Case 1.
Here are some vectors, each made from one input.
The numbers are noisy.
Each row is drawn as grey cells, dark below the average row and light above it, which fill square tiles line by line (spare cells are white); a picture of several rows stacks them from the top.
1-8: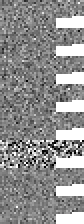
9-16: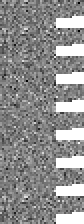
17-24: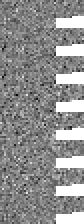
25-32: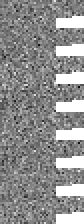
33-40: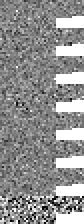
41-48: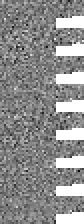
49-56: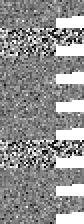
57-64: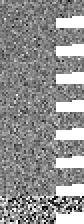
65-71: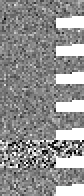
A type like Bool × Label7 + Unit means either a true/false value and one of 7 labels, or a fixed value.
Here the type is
Label5 × Line3 × Line4 + Unit.
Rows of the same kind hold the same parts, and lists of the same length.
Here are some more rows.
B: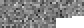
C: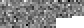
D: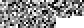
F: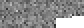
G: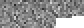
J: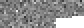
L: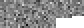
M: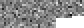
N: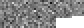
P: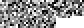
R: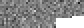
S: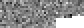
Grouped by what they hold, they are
B, C, F, G, J, L, M, N, R, S
D, P

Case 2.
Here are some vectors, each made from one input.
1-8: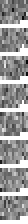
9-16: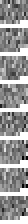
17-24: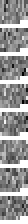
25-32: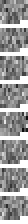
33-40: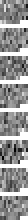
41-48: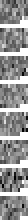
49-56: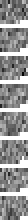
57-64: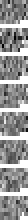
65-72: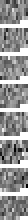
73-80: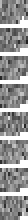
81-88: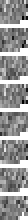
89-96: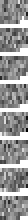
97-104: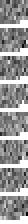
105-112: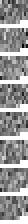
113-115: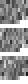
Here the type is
List2(Circle6).
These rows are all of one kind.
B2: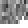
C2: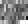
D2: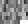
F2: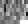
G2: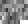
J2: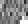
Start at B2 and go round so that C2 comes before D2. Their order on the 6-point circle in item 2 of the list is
B2, C2, F2, G2, D2, J2.
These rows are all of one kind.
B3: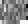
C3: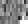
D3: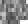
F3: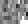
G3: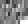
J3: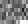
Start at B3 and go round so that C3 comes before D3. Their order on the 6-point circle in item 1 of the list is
B3, J3, G3, C3, F3, D3.
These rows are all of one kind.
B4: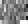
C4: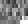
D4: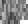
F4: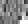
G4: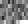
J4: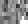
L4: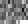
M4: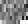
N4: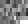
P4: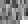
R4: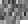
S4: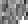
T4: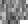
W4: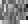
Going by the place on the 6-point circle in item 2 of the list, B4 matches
C4, D4, R4 and W4.
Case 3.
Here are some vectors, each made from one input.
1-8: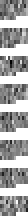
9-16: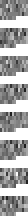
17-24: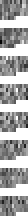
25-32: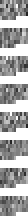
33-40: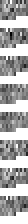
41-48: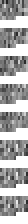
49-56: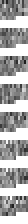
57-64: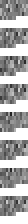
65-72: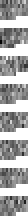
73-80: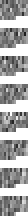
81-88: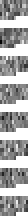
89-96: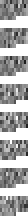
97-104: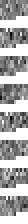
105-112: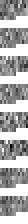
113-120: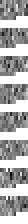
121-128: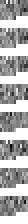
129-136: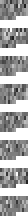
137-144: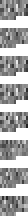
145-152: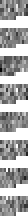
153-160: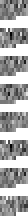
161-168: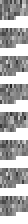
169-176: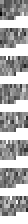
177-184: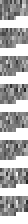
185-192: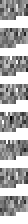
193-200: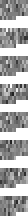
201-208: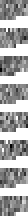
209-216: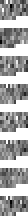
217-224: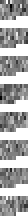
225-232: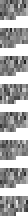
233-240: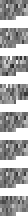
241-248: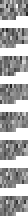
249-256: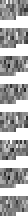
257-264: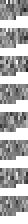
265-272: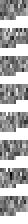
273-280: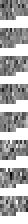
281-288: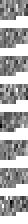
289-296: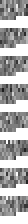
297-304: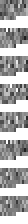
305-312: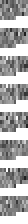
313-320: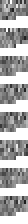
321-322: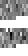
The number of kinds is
2.
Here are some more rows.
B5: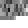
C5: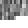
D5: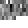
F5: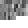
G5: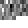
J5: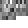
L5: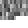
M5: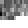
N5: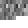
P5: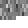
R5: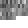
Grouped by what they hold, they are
B5, C5, F5, L5, M5, N5, P5, R5
D5, G5, J5

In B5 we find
a node of a 14-node tree.
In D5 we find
a point on an 8-point line.
